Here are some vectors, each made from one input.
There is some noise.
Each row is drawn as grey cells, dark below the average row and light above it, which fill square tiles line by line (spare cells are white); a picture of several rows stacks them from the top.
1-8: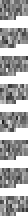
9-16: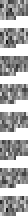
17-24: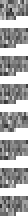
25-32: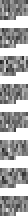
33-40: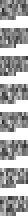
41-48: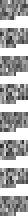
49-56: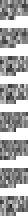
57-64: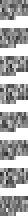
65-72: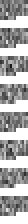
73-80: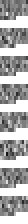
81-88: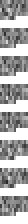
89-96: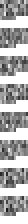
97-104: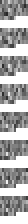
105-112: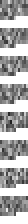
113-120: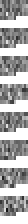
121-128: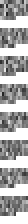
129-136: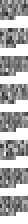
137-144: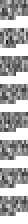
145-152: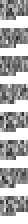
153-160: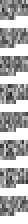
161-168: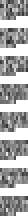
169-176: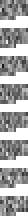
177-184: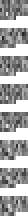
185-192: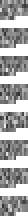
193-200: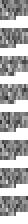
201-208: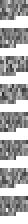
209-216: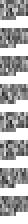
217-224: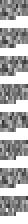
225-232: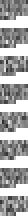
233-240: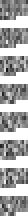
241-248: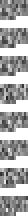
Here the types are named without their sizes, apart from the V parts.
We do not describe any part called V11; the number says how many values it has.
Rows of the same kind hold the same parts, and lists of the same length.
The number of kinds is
3.
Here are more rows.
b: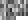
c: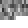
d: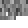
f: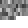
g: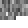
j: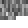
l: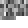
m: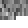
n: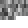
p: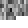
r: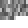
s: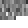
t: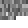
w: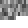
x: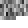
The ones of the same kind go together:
b, l, p, x
c, f, n, r, w
d, g, j, m, s, t

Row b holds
a point on a line.
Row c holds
a value of V11.
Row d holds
a point on a circle.
